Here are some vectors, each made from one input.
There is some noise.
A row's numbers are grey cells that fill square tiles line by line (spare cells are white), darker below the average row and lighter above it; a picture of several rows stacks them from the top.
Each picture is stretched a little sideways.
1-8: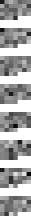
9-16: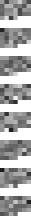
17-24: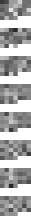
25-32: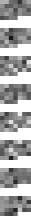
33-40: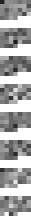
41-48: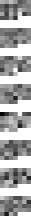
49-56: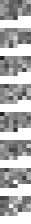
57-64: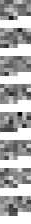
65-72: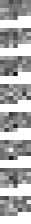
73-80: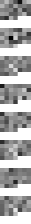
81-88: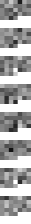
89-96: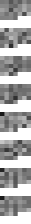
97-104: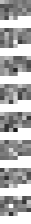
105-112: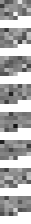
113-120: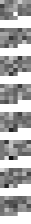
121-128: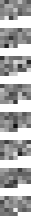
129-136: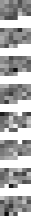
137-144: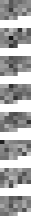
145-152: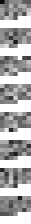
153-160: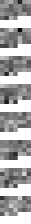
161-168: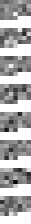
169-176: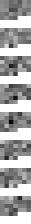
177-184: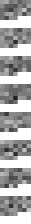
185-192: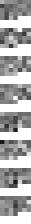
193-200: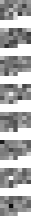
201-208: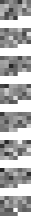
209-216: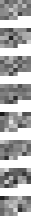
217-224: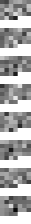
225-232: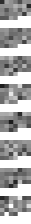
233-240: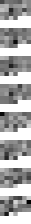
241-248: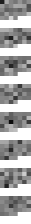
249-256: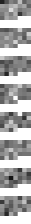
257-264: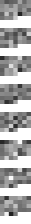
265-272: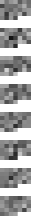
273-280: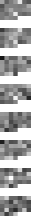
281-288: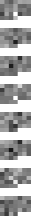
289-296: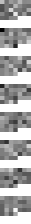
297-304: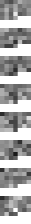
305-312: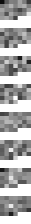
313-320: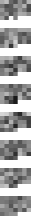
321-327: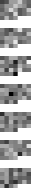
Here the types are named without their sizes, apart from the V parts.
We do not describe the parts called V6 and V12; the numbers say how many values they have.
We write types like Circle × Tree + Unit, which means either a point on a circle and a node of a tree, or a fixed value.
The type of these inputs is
Bool × (Line + Tree + V12) × V6.
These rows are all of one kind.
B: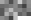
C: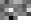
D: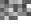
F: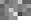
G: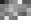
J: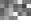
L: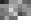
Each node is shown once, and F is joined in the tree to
G and L.
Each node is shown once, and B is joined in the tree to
G and J.
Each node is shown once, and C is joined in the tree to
D.
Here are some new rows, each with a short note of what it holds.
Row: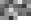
a node of a tree, a true/false value and a value of V6
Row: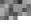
a point on a line, a true/false value and a value of V6
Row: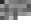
a true/false value, a value of V6 and a value of V12
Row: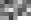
a node of a tree, a true/false value and a value of V6
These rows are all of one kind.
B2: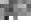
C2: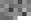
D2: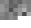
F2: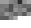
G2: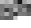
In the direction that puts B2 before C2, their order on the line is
B2, D2, C2, G2, F2.
